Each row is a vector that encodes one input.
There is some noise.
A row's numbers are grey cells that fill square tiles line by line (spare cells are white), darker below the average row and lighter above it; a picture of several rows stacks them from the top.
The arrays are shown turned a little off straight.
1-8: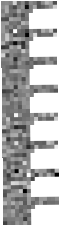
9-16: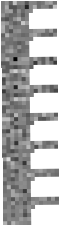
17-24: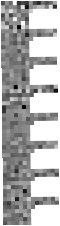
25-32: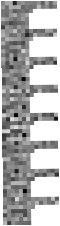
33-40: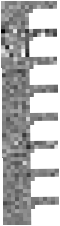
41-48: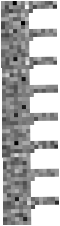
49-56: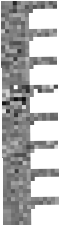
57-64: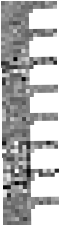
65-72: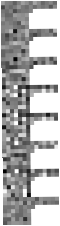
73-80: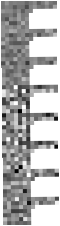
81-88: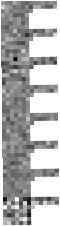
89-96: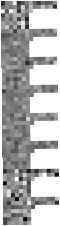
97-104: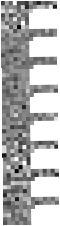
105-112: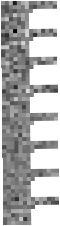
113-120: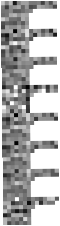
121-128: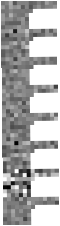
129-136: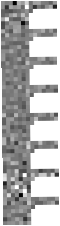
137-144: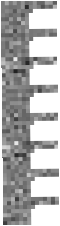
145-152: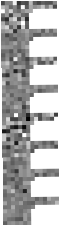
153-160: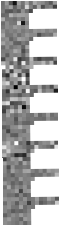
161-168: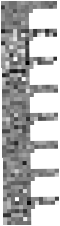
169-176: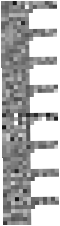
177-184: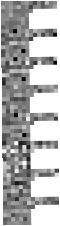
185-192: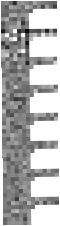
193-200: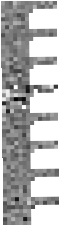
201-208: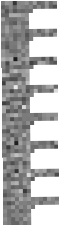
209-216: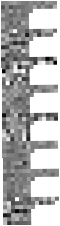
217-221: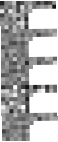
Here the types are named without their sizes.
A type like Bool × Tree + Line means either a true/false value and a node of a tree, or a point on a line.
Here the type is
(Bool × Bool × Bool × Bool + Circle) × (Circle + Unit) + Line.
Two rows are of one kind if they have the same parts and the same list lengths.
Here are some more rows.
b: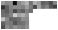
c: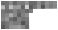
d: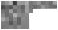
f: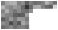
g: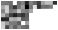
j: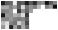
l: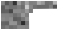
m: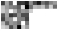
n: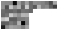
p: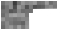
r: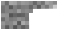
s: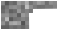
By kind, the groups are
b, d, g, p, r
c, n
f
j, m
l, s

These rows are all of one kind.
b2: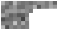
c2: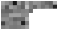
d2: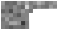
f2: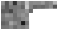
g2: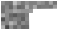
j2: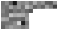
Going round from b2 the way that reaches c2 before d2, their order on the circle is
b2, c2, f2, d2, j2, g2.
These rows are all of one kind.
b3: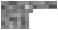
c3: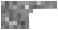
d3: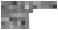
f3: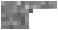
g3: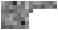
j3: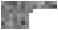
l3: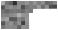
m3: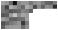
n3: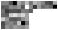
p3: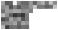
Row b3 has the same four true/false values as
d3, j3, l3 and n3.
